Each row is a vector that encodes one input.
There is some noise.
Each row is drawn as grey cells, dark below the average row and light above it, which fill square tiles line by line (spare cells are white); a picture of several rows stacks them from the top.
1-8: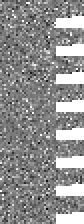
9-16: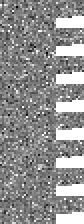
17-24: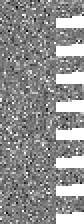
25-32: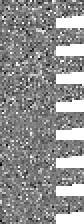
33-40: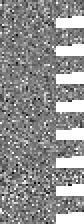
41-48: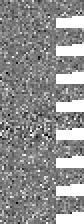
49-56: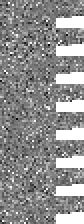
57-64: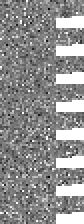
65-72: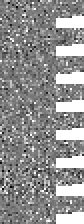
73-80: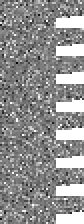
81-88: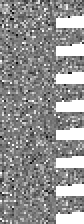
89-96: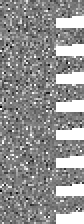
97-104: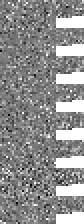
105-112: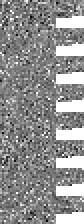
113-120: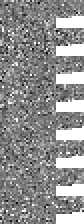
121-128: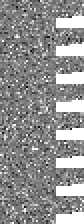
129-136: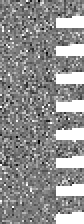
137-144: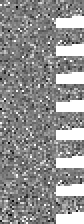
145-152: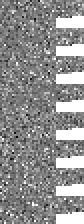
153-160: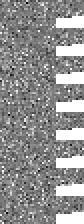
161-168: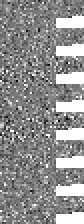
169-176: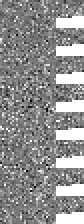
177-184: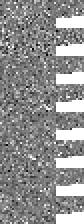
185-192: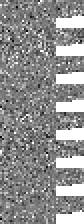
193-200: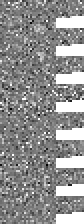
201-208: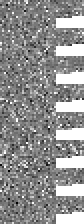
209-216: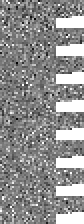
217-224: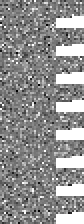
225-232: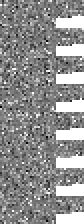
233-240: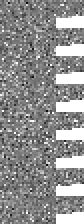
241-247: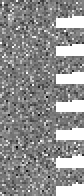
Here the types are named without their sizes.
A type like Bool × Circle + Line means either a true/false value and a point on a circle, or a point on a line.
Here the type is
Circle × Line × (Tree + Unit).
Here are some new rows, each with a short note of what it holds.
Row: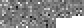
a point on a circle and a point on a line
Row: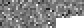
a point on a circle, a point on a line and a node of a tree
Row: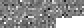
a point on a circle, a point on a line and a node of a tree
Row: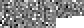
a point on a circle, a point on a line and a node of a tree
